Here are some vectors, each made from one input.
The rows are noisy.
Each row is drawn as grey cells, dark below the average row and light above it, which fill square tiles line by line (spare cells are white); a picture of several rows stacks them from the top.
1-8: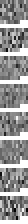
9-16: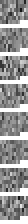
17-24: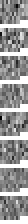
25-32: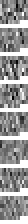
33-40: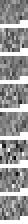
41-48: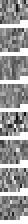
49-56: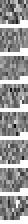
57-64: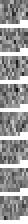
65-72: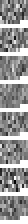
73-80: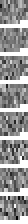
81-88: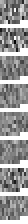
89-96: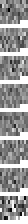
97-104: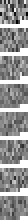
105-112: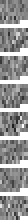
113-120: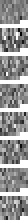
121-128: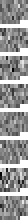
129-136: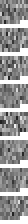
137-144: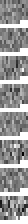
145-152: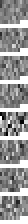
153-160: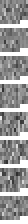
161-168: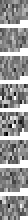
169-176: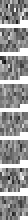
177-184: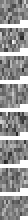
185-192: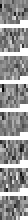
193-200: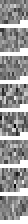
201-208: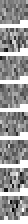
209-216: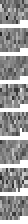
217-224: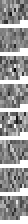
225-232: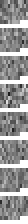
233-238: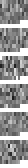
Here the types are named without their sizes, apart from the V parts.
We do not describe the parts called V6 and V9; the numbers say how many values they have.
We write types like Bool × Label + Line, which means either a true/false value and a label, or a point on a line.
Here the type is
Bool × V6 + (Circle + Label) × V9.
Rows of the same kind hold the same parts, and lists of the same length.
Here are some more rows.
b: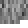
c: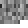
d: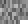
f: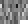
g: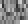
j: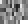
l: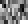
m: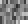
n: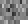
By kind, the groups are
b, c, g, l
d, f
j, m, n

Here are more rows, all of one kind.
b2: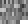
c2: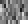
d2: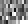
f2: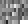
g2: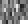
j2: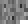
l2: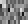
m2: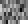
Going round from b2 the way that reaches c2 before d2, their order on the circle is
b2, c2, m2, f2, d2, j2, g2, l2.
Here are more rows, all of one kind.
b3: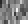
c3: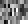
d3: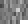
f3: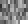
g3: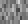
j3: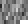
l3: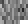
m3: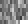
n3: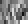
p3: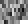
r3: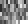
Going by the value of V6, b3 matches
f3, m3, n3 and r3.
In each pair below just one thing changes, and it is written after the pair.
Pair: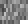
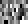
the label
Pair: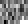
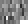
the value of V9
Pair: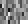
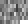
the value of V9
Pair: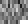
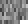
the value of V9
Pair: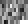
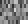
the label
